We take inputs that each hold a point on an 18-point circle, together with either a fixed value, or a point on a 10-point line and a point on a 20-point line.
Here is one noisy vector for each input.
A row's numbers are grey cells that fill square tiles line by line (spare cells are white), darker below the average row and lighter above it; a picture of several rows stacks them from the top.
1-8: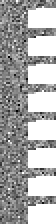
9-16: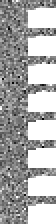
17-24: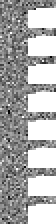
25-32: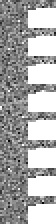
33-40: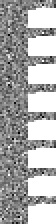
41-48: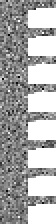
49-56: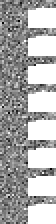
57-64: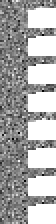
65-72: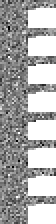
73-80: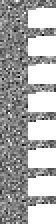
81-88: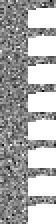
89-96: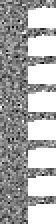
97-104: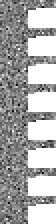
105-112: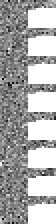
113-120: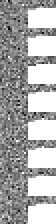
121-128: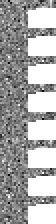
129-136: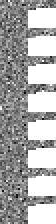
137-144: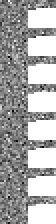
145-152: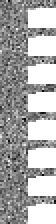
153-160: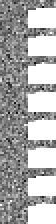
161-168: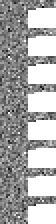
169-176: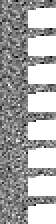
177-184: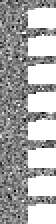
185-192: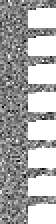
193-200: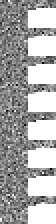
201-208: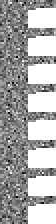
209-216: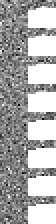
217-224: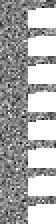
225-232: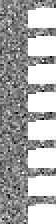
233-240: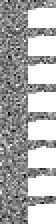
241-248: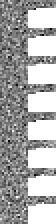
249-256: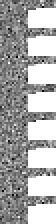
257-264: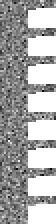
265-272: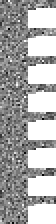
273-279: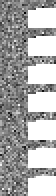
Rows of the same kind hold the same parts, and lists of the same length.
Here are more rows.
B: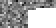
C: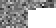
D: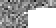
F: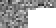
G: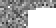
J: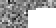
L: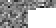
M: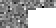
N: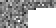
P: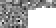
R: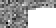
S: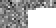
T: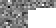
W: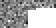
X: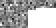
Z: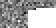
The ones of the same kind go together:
B, C, L, M, N, T, Z
D, F, G, J, P, R, S, W, X

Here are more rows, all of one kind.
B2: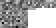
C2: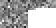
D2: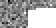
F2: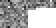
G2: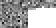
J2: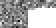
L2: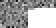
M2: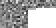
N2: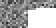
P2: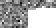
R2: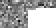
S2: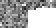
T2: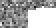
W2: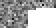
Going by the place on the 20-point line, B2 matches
D2, S2, T2 and W2.
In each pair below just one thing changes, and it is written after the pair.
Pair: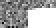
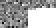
the place on the 10-point line
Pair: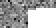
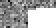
the place on the 10-point line
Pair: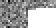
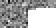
the place on the 10-point line
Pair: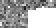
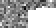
the place on the 10-point line
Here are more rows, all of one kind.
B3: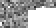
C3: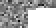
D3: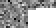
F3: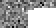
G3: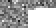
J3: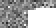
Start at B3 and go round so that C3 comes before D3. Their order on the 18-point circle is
B3, J3, F3, C3, G3, D3.
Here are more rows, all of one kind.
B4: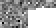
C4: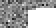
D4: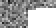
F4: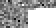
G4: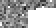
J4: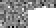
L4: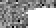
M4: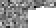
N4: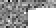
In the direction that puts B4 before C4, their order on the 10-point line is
M4, D4, B4, J4, G4, C4, F4, N4, L4.
